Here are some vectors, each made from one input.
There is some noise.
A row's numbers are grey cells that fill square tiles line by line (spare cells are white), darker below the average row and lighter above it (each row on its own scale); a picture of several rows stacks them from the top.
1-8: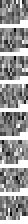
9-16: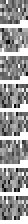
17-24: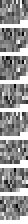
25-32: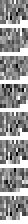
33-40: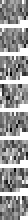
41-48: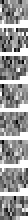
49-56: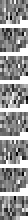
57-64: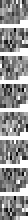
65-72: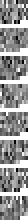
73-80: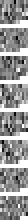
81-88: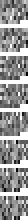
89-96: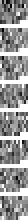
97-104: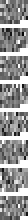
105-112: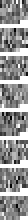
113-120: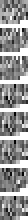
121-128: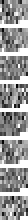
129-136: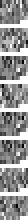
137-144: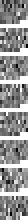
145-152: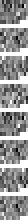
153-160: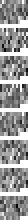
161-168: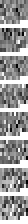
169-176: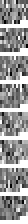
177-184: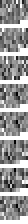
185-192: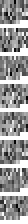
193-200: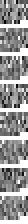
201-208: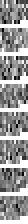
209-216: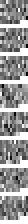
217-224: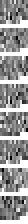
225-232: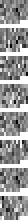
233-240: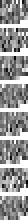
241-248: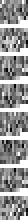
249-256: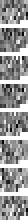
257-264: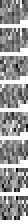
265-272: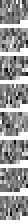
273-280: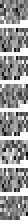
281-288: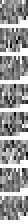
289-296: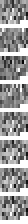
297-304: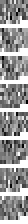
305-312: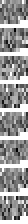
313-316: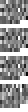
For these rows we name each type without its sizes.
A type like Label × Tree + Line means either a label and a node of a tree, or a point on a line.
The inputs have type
Label.
